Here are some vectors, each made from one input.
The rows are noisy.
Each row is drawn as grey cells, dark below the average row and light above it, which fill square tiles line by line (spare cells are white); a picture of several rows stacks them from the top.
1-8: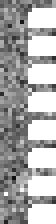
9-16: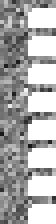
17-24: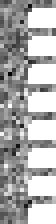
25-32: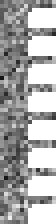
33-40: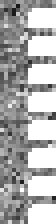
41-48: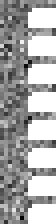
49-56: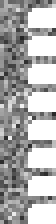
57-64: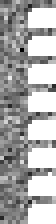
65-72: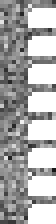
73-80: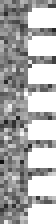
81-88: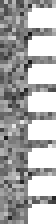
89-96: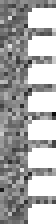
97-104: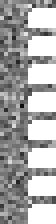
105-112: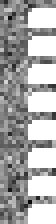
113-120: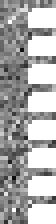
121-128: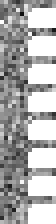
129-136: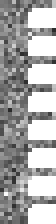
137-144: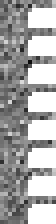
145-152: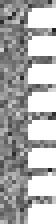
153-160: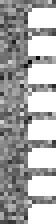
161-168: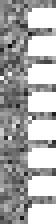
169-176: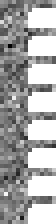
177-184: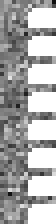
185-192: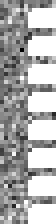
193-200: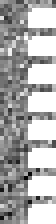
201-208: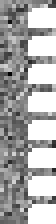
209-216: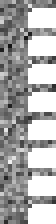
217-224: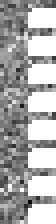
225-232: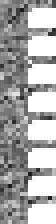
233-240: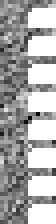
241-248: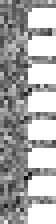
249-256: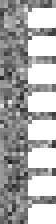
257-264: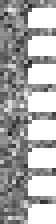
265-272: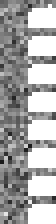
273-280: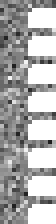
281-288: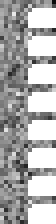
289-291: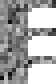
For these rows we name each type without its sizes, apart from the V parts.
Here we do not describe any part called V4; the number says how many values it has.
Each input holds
a node of each of two trees, together with either a point on a line, or a value of V4.
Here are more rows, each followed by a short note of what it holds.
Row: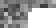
a point on a line and a node of each of two trees
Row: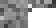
a node of each of two trees and a value of V4
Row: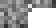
a node of each of two trees and a value of V4
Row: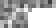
a point on a line and a node of each of two trees
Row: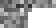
a point on a line and a node of each of two trees
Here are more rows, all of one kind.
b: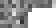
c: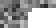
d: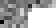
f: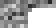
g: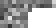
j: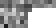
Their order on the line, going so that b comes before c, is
f, j, b, d, g, c.
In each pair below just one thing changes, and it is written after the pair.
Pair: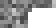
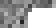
the node of one of the two trees
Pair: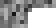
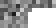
the place on the line
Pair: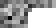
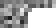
the place on the line
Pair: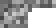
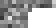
the node of one of the two trees
